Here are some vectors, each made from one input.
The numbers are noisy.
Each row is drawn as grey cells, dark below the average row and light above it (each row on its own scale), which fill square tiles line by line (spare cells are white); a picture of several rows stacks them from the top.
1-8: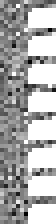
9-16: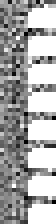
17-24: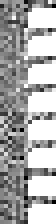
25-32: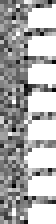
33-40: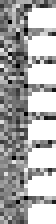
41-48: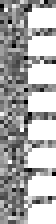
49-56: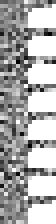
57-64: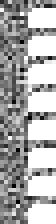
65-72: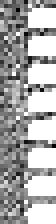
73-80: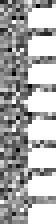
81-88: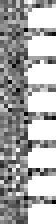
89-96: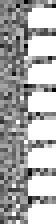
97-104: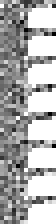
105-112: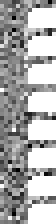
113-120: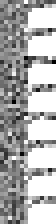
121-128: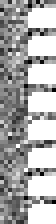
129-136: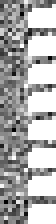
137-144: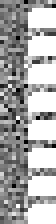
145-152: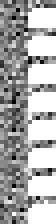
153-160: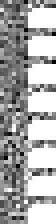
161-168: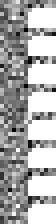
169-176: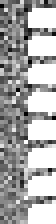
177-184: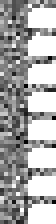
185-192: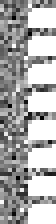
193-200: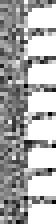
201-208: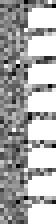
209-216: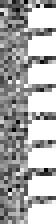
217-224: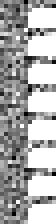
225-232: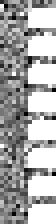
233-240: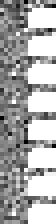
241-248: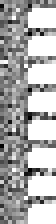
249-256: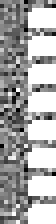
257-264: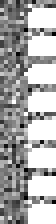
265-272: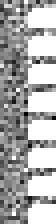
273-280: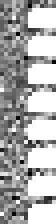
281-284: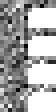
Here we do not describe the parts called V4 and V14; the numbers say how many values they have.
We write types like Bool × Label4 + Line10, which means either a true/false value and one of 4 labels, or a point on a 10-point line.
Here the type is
(Bool × Bool × Bool × Label9 + Unit) × V4 × V14.
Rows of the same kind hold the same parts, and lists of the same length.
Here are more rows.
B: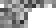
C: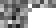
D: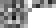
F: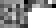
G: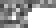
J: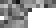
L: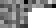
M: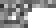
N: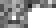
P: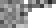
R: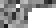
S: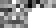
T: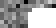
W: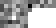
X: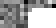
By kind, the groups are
B, C, F, L, N, S, T, W, X
D, G, J, M, P, R

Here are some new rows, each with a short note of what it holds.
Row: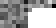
one of 9 labels, three true/false values, a value of V4 and a value of V14
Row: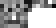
one of 9 labels, three true/false values, a value of V4 and a value of V14
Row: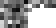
one of 9 labels, three true/false values, a value of V4 and a value of V14
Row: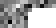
a value of V4 and a value of V14
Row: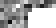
a value of V4 and a value of V14
